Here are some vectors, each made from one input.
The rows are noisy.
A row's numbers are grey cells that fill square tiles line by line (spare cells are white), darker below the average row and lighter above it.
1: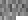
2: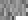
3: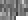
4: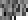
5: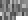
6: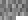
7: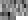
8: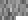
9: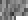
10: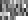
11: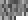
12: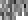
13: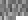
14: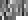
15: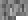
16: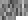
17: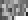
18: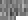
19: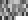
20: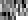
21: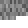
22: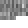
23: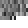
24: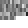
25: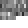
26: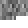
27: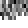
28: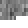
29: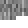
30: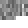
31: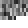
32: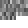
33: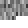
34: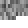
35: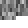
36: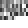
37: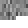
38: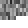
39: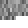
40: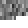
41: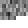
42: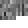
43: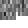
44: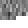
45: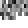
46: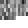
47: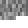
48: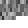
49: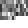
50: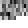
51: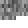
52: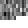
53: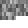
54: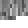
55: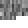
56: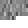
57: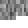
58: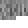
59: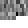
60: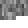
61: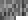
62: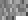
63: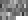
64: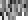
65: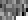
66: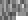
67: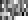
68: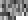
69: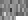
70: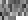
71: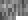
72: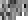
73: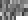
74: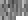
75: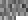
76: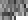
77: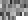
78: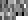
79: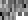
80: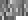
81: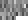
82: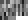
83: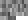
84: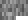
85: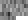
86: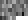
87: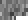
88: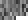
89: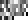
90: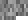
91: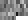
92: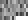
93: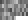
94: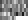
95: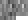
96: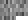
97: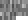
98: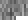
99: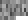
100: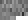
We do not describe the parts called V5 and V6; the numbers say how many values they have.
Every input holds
a point on a 4-point line, a true/false value, a value of V5 and a value of V6.
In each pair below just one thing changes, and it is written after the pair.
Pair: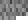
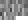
the place on the 4-point line
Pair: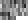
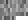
the value of V5
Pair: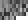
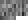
the place on the 4-point line
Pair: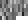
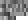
the place on the 4-point line
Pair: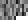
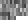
the true/false value
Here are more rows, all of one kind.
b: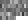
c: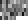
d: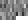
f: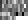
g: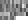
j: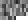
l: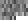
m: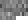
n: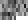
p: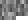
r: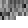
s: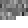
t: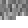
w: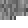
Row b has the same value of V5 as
d, r and s.
